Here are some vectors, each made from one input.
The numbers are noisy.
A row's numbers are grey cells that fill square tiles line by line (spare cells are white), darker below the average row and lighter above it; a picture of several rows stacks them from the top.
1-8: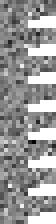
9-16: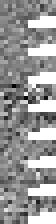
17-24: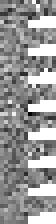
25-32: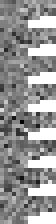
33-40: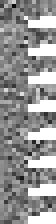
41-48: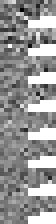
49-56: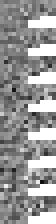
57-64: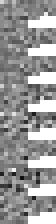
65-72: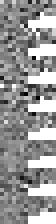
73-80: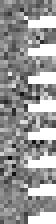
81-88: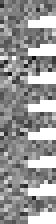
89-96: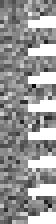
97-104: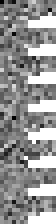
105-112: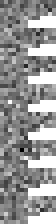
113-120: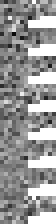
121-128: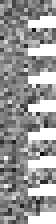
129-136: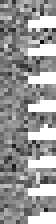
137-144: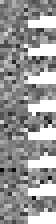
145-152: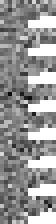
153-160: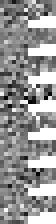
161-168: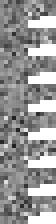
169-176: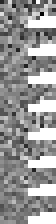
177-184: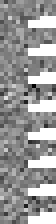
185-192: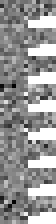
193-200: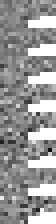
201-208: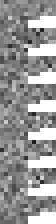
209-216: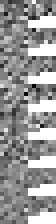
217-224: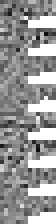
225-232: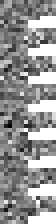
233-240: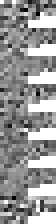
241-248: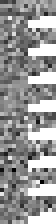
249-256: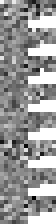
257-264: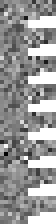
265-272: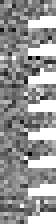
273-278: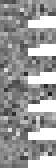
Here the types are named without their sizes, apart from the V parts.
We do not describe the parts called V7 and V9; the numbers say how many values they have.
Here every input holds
either three true/false values, or a value of V7 and a value of V9, or a list of points on a circle.
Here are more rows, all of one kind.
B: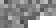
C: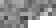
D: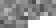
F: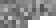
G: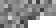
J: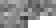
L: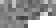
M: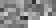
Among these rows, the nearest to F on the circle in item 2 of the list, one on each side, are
C and D.
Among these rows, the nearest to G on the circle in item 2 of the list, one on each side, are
B and C.
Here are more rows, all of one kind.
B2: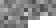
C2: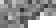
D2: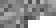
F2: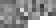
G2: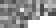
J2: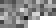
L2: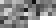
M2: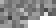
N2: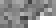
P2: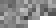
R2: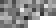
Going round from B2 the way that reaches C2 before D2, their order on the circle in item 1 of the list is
B2, L2, C2, N2, R2, D2, J2, P2, M2, G2, F2.
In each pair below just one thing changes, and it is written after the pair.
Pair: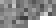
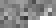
the place on the circle in item 1 of the list
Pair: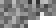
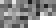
the place on the circle in item 2 of the list
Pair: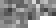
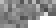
the place on the circle in item 2 of the list
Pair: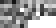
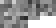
the place on the circle in item 1 of the list
